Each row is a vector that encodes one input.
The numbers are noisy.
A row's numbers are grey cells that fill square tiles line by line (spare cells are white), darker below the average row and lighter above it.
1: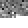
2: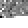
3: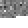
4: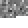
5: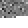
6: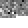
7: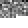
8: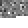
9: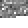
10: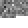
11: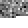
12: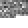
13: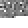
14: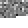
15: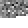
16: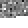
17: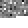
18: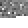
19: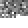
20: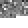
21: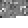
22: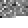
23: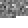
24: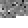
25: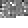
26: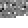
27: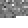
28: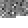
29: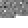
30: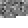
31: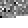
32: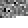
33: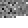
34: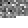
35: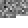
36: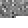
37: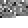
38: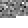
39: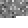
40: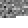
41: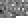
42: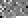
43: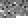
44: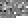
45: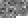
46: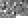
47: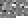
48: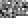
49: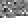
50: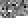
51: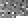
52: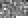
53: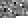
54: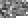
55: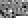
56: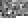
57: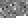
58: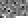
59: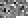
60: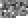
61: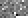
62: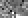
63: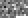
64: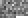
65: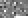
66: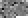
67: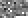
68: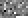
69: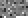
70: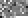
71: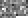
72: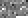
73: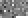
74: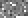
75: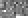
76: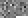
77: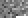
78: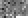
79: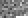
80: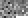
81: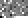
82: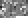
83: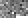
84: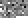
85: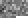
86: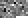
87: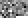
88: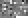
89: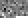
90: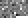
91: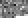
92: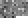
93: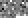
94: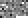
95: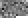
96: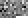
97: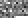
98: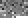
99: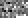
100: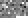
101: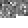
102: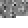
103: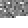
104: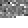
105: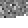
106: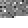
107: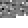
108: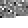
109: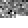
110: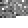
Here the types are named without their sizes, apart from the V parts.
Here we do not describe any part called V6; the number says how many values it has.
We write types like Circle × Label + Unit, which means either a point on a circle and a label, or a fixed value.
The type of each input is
Line × (Line + V6).
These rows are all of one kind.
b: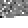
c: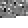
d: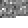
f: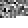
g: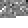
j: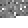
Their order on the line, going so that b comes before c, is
b, d, g, j, c, f.
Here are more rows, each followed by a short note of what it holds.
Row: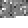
a point on a line and a value of V6
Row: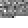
a point on each of two lines
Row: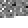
a point on a line and a value of V6
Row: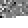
a point on a line and a value of V6
